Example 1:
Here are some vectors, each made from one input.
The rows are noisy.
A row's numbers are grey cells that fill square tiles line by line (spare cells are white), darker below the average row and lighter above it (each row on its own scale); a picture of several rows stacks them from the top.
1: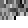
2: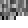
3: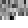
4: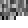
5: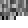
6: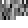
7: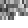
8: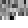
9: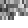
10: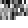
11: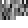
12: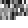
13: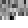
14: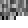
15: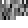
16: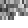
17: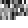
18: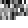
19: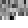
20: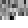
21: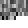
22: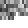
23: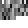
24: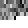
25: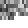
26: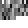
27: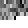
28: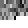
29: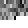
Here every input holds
a point on a 6-point circle.
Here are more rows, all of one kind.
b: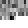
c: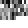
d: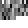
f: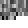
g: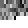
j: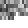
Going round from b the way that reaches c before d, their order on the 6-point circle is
b, c, g, f, d, j.
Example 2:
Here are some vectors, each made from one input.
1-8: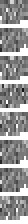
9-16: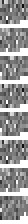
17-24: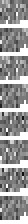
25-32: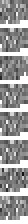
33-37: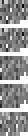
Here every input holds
one of 4 labels.
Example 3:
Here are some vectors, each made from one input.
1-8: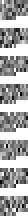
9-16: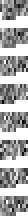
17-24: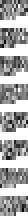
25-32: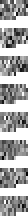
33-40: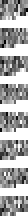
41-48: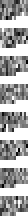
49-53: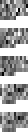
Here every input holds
one of 8 labels.
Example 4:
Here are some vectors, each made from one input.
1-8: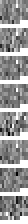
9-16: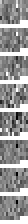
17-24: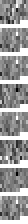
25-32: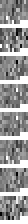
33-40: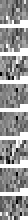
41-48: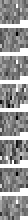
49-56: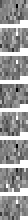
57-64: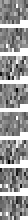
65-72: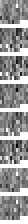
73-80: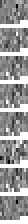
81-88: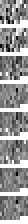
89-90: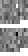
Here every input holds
a point on a 7-point line.
